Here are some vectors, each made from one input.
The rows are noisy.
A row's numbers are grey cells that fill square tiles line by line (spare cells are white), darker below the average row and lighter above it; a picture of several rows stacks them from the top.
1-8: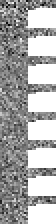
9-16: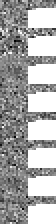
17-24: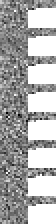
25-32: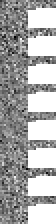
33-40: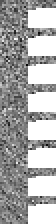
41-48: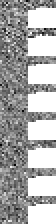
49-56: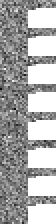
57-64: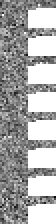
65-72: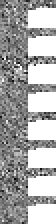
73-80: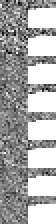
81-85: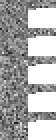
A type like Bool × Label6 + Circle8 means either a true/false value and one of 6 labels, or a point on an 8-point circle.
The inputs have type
Line11 + Tree10.
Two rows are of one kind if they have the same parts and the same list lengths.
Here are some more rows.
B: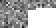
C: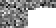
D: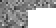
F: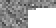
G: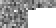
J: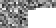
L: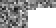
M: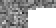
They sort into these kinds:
B, C, D, L, M
F, G, J

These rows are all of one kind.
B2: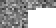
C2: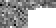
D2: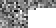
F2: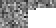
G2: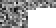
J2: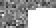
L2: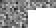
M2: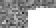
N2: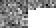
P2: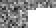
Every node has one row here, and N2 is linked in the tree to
B2 and F2.
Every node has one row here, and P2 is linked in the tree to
G2.
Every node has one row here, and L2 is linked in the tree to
B2 and G2.
